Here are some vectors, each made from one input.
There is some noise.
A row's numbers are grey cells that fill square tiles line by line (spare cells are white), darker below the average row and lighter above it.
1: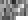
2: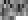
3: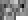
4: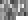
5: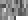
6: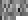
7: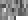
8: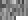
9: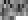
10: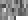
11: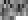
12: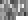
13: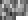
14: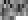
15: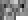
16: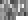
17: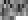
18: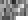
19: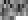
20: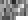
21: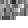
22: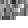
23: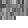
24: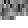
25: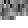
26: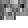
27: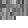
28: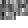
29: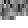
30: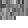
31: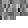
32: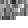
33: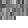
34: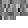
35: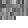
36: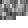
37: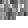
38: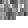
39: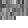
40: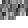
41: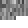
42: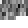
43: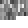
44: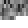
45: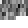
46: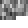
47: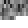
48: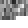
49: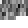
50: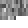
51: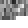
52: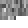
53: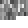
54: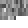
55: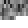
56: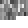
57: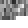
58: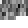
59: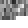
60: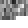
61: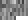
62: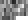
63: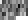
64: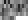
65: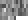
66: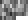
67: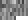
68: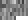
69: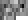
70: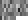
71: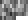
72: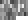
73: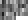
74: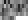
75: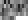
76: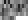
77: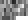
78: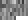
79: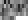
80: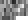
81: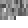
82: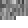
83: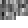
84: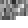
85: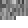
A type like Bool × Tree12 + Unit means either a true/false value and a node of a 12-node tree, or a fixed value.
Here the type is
Line10.
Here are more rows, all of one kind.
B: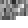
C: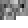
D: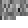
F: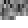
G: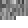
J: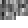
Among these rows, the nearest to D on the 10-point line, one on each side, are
B and G.
